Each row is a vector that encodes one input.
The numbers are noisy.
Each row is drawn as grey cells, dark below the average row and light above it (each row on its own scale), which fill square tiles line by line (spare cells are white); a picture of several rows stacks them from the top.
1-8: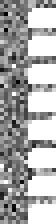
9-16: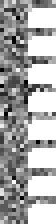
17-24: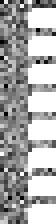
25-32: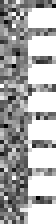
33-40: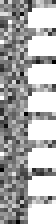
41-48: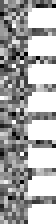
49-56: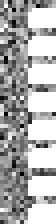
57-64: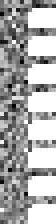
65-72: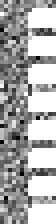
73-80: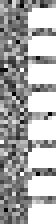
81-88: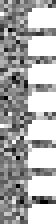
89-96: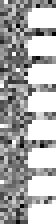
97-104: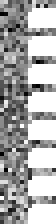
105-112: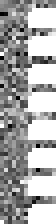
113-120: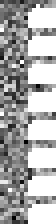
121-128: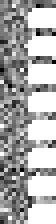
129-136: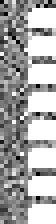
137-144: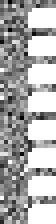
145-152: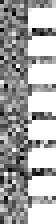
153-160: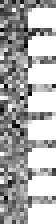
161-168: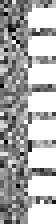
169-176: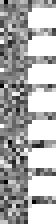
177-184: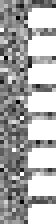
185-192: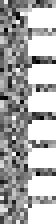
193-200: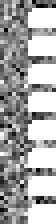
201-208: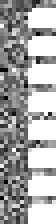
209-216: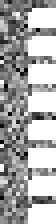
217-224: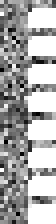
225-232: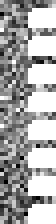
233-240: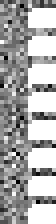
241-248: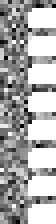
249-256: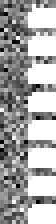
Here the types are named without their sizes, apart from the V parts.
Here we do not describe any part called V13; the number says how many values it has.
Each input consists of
either a point on a circle and a value of V13, or a point on a line.
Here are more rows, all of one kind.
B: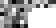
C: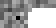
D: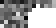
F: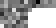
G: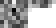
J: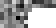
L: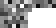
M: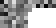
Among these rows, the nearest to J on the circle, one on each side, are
C and D.
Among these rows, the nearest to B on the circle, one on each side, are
L and M.
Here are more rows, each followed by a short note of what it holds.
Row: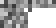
a point on a line
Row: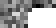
a point on a circle and a value of V13
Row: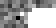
a point on a circle and a value of V13
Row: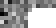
a point on a circle and a value of V13
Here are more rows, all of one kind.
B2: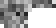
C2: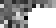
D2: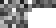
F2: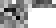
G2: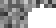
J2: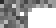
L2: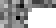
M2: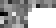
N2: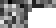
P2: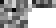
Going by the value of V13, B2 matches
F2, G2 and L2.
